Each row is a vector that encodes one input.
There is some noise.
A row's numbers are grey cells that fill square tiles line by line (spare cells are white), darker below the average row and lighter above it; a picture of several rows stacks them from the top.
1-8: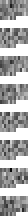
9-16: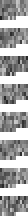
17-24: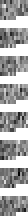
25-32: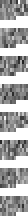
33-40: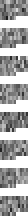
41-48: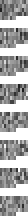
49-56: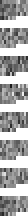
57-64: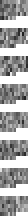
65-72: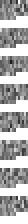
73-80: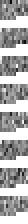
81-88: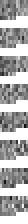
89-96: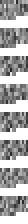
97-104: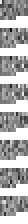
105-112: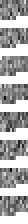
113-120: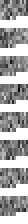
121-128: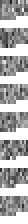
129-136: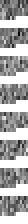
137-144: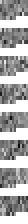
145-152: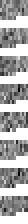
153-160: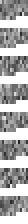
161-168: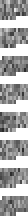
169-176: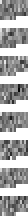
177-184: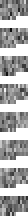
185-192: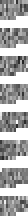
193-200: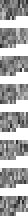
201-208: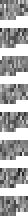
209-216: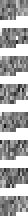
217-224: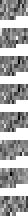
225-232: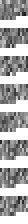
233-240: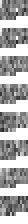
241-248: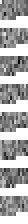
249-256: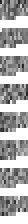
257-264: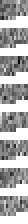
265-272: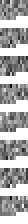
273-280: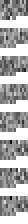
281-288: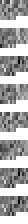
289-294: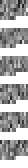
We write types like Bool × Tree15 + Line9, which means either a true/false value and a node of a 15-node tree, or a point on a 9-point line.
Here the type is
Bool × Bool × Bool + Line7 + List3(Circle5).
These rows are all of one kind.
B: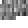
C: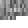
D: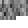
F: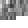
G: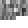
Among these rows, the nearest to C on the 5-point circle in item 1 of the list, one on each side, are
F and G.
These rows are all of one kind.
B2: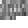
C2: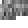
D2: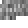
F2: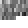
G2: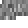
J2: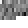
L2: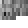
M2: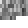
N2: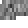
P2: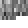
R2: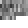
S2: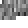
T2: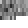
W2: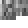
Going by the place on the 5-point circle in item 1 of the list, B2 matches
M2, R2 and T2.
